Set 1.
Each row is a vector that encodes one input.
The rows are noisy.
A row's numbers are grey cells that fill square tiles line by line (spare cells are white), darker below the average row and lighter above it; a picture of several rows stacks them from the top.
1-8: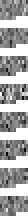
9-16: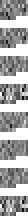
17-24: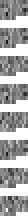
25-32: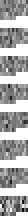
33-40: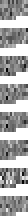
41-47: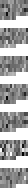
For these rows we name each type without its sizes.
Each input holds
a list of points on a line.
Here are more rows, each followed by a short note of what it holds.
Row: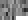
a list of one item
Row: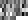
the empty list
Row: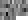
a list of one item
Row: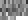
a list of two items
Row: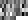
the empty list
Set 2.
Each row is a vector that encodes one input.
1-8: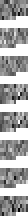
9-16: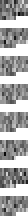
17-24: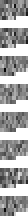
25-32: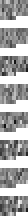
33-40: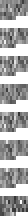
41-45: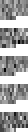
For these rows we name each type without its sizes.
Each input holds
either a label, or a point on a line.
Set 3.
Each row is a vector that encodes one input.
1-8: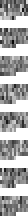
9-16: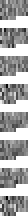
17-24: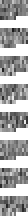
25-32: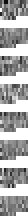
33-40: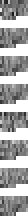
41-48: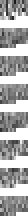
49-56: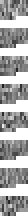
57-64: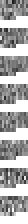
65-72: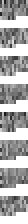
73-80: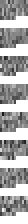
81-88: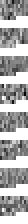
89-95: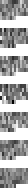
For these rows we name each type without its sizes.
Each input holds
a point on a line, together with either a point on a circle, or a fixed value.
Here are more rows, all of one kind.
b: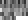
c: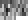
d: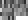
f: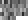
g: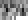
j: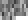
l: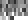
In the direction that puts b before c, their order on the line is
d, b, f, j, g, c, l.
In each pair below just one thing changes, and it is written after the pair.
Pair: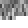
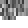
the place on the circle
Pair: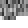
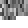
the place on the line
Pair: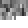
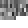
the place on the circle
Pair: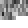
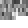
the place on the line
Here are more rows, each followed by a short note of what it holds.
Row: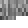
a point on a line
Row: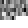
a point on a line
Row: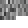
a point on a line
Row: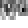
a point on a circle and a point on a line
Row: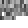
a point on a line
